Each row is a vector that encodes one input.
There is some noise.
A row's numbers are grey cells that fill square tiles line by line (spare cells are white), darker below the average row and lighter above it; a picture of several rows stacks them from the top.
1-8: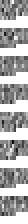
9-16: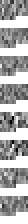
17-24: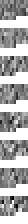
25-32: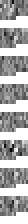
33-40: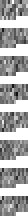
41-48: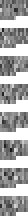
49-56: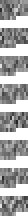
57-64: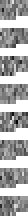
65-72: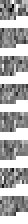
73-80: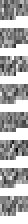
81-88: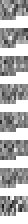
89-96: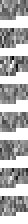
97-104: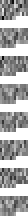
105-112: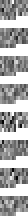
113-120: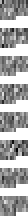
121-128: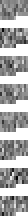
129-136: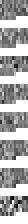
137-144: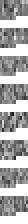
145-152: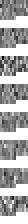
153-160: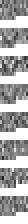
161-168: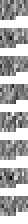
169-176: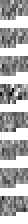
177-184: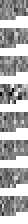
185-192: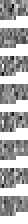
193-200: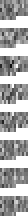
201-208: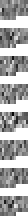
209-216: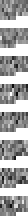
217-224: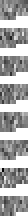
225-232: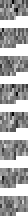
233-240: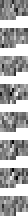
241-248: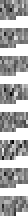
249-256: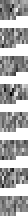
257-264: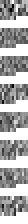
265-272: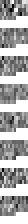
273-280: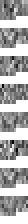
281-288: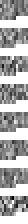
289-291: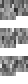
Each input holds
either one of 5 labels, or a node of an 11-node tree and a true/false value.
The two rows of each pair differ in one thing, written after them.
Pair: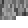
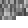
the node of the tree
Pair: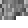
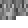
the node of the tree
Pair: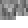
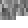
the node of the tree
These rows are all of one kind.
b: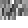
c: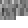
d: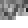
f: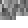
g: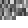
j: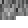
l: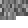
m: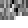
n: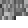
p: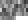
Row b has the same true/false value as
c, d, f and p.
